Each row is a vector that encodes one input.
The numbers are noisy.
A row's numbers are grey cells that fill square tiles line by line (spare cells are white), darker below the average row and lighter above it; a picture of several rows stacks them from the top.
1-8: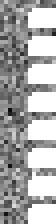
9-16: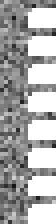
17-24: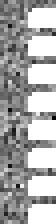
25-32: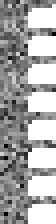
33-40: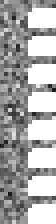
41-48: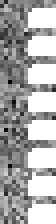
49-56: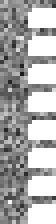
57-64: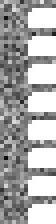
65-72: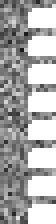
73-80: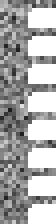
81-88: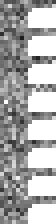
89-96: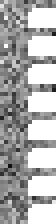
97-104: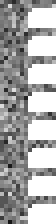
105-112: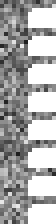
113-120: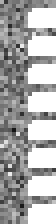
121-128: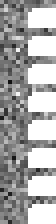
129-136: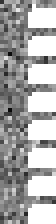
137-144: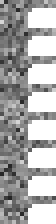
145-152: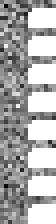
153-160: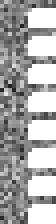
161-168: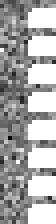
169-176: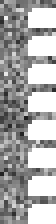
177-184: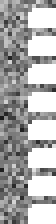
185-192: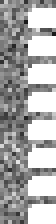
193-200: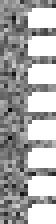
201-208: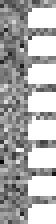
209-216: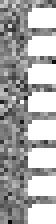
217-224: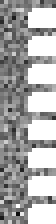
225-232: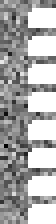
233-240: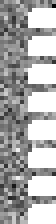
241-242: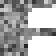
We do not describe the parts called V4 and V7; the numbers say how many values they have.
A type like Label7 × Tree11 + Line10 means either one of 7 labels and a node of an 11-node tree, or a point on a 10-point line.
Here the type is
(Line6 + Line8) × V4 × V7 + List3(Line5).
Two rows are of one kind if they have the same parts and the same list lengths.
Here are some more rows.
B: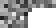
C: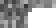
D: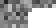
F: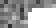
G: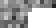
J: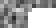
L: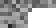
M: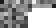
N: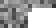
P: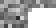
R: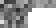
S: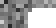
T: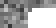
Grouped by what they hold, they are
B
C, R, S
D, L
F, T
G, M, N
J, P

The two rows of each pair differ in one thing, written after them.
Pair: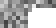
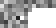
the place on the 6-point line
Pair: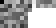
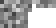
the value of V7
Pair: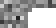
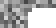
the value of V7
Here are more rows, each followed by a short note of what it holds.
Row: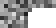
the empty list
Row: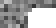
a point on an 8-point line, a value of V4 and a value of V7
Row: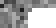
a list of two items
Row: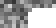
a list of three items
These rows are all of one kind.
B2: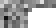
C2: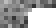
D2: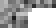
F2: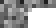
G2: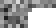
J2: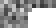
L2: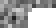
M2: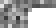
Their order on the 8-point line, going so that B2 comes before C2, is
J2, G2, B2, M2, L2, D2, F2, C2.
